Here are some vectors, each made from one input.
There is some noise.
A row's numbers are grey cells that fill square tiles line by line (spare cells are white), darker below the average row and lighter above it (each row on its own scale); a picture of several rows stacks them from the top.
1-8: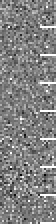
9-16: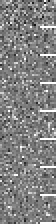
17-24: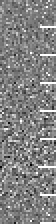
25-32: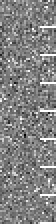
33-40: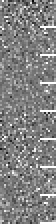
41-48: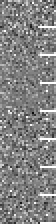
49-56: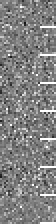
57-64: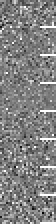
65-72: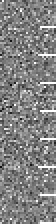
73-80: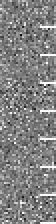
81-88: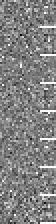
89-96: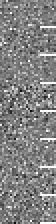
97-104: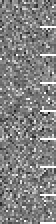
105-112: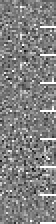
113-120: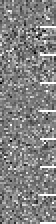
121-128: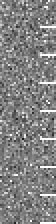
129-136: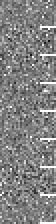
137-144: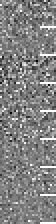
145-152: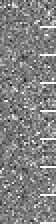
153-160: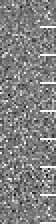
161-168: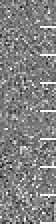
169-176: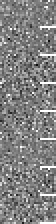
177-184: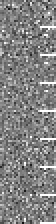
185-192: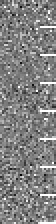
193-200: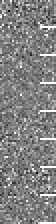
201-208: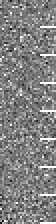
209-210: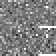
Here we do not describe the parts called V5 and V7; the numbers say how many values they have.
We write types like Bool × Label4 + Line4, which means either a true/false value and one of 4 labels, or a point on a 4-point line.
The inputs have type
Label10 + (Tree8 + V7) × V5.
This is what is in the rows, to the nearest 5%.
About 35% of them hold one of 10 labels. The rest hold a value of V5, together with either a node of an 8-node tree, or a value of V7.
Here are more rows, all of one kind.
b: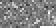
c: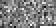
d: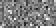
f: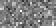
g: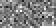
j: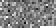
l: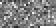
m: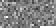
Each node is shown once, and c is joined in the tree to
g.
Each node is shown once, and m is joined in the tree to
j.
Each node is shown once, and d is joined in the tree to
l.
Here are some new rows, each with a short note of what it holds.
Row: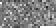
a node of an 8-node tree and a value of V5
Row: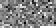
a value of V5 and a value of V7
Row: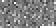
a value of V5 and a value of V7
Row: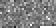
a node of an 8-node tree and a value of V5
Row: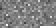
a value of V5 and a value of V7
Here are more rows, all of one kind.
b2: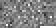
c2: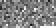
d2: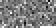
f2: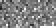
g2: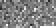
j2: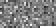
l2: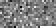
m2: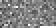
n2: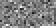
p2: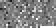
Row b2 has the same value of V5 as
c2, f2, g2 and p2.
